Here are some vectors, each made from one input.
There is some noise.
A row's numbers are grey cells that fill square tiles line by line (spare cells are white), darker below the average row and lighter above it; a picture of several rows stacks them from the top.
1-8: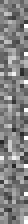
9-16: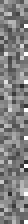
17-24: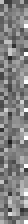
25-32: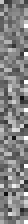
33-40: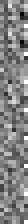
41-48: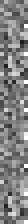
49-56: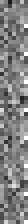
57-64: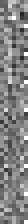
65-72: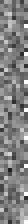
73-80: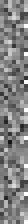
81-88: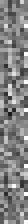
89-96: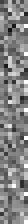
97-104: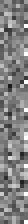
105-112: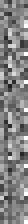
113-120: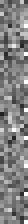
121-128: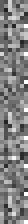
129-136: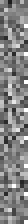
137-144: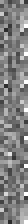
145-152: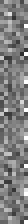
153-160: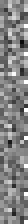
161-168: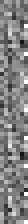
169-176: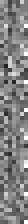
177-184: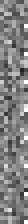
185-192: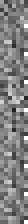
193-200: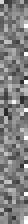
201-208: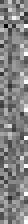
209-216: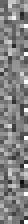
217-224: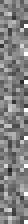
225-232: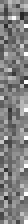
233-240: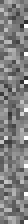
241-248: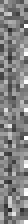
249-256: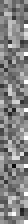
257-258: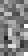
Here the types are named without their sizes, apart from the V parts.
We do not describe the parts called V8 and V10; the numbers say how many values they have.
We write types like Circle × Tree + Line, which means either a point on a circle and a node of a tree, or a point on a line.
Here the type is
Bool × V8 + Tree + V10.
